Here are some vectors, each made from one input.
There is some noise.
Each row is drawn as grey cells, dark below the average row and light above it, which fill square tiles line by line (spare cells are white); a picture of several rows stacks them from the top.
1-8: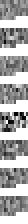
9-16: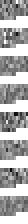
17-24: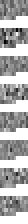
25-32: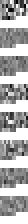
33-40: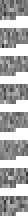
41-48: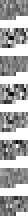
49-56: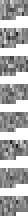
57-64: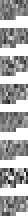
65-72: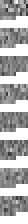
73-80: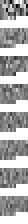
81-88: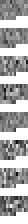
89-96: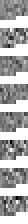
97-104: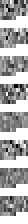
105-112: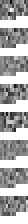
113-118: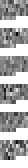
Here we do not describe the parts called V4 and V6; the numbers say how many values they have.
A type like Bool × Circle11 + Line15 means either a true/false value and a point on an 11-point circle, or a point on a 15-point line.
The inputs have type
Bool × Line5 × V4 × V6.
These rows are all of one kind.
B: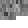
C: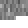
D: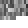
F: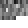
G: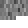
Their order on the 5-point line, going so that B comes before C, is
G, B, D, F, C.
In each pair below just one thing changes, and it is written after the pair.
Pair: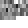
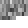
the value of V4
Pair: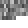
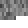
the value of V6
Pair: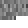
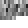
the true/false value
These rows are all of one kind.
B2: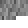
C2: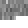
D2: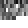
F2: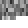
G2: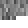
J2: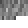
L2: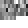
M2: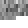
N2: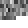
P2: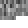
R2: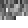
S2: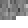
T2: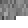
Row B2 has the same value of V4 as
C2, F2, M2 and S2.
